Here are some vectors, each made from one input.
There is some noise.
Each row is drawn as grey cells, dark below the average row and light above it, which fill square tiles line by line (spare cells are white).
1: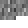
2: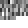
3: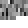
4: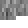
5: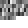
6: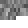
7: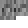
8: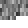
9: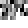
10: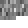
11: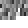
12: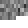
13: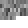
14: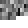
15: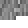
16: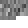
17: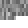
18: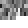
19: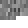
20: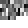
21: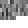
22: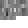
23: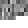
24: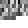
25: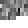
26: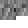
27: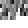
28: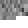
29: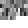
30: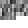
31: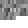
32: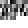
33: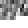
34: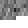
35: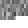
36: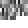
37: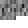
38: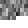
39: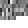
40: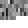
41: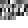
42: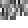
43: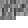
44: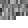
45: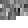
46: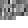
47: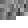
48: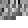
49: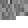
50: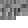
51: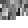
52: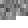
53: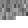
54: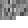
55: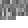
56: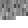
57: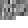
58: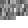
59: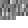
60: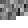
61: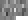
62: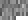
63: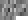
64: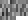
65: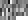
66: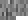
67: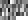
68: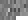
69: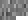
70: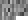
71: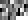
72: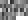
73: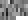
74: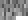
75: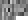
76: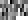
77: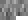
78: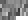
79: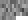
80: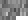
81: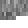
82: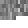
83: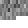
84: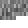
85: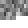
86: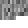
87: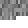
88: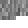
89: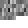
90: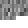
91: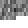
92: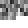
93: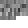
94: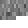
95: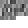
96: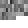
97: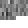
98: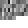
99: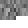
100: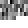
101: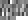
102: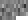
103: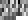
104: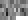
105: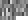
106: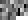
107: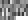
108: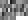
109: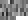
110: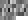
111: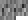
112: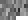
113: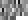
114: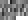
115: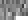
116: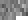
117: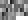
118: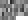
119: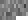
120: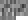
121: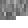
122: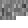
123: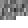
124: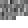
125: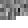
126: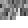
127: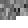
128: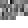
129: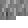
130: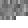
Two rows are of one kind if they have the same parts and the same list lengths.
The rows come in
3 kinds.
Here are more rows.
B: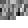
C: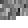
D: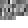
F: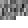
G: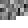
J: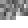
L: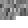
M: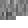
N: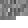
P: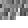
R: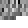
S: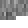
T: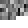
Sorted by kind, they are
B, D, G, L, M, P, S, T
C, F, J, N
R

